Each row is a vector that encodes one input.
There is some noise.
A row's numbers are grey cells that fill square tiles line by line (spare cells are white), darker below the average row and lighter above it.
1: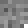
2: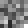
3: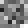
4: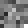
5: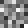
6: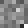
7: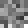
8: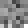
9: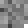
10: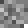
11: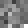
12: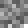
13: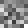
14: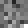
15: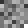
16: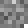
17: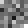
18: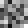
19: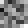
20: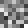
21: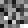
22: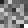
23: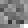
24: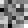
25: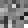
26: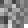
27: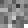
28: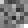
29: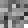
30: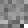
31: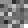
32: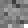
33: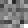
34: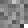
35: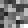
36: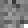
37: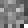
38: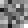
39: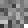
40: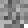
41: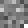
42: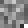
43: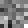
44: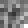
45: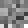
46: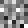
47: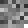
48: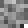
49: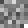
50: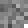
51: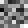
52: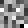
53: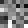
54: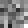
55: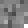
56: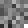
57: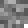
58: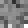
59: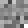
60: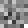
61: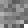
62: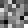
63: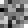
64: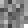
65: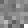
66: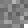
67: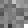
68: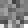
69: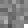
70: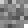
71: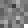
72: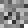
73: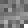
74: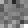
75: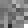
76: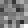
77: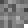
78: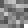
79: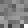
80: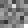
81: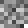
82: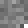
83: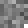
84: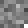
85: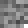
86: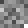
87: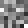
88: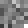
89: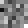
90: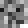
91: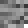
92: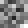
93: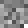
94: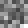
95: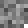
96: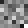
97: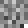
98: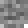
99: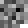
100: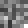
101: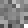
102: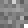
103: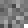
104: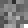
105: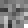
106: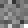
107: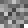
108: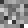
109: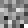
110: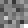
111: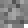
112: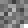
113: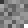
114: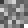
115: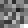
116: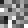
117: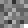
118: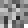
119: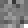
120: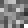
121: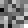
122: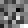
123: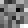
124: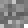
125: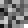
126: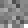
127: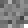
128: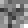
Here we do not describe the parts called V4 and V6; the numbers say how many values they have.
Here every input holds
a point on a 5-point line, together with either a true/false value and a value of V6, or a value of V4.
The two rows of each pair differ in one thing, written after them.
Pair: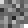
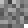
the place on the 5-point line
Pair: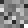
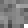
the value of V6
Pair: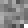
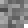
the value of V6
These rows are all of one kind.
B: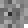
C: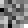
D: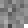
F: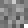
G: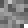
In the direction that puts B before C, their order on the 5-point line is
G, F, D, B, C.
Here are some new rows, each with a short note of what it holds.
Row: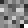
a point on a 5-point line, a true/false value and a value of V6
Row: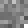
a point on a 5-point line, a true/false value and a value of V6
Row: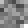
a point on a 5-point line and a value of V4
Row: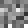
a point on a 5-point line and a value of V4
